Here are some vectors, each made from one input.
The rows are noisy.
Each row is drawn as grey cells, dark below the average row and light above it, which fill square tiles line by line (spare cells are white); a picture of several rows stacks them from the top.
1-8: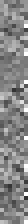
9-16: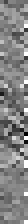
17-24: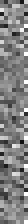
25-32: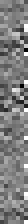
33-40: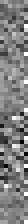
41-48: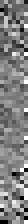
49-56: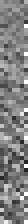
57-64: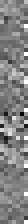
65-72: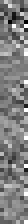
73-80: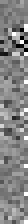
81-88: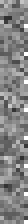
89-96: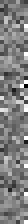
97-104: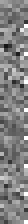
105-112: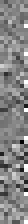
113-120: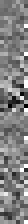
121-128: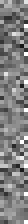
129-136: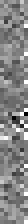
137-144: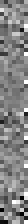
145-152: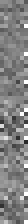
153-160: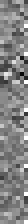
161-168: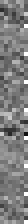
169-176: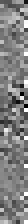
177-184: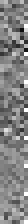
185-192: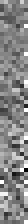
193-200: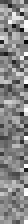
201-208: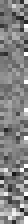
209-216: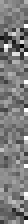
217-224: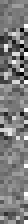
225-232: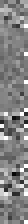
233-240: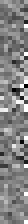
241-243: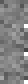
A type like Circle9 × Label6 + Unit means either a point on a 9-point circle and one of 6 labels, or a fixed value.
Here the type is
Circle11.
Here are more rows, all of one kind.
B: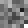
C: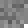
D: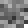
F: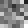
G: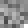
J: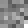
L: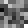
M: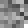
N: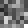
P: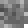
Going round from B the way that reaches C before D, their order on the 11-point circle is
B, C, F, N, D, L, P, G, M, J.
